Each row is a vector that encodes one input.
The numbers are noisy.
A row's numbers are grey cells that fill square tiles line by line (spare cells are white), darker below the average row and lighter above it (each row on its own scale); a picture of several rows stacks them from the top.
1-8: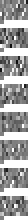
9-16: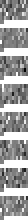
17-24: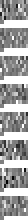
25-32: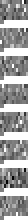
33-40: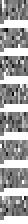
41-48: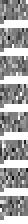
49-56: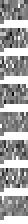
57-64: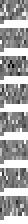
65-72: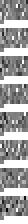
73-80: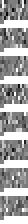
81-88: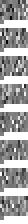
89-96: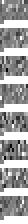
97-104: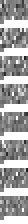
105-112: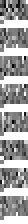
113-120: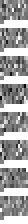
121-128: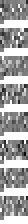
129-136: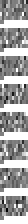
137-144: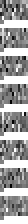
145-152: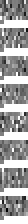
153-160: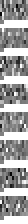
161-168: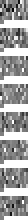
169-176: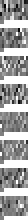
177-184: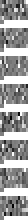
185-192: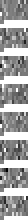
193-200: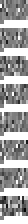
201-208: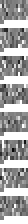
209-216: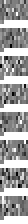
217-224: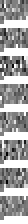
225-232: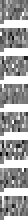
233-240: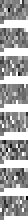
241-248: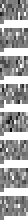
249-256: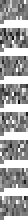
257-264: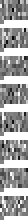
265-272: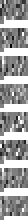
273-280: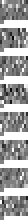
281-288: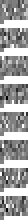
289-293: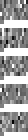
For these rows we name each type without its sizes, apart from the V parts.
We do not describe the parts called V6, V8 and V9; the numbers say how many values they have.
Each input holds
a point on a circle, a label, a true/false value, a value of V6, a value of V8 and a value of V9.
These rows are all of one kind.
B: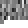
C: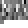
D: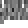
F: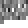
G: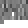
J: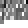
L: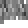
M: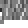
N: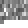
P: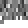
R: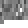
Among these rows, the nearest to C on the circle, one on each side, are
L and N.
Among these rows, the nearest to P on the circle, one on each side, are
D and M.
